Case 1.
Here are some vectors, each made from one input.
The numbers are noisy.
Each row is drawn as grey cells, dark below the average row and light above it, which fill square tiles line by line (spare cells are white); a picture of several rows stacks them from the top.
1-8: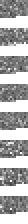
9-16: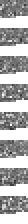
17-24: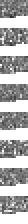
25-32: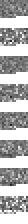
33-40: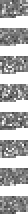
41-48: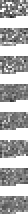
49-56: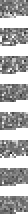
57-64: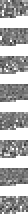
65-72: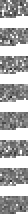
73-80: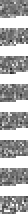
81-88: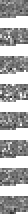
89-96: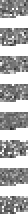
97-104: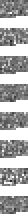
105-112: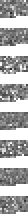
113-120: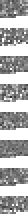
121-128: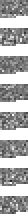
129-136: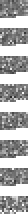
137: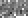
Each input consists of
one of 9 labels.
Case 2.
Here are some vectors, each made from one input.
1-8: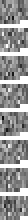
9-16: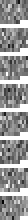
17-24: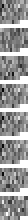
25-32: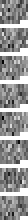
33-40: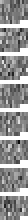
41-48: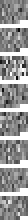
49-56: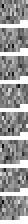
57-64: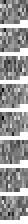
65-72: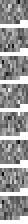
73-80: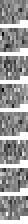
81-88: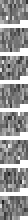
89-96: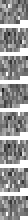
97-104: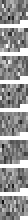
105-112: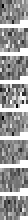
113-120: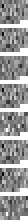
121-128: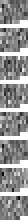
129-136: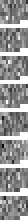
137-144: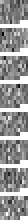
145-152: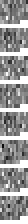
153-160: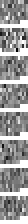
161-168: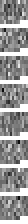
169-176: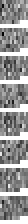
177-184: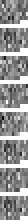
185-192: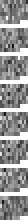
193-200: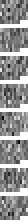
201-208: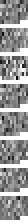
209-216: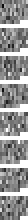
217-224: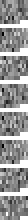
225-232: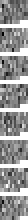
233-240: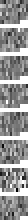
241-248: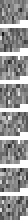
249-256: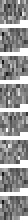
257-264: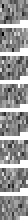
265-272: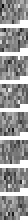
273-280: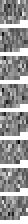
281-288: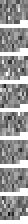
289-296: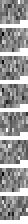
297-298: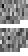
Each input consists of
either a point on a 20-point circle, or a fixed value.
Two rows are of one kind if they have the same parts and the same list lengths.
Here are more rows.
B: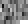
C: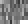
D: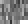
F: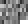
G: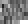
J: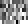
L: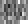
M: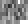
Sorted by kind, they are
B, C, D, F, G, L, M
J

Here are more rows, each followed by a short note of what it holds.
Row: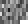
a point on a 20-point circle
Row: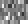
a point on a 20-point circle
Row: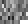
a point on a 20-point circle
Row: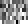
a fixed value
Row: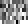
a fixed value
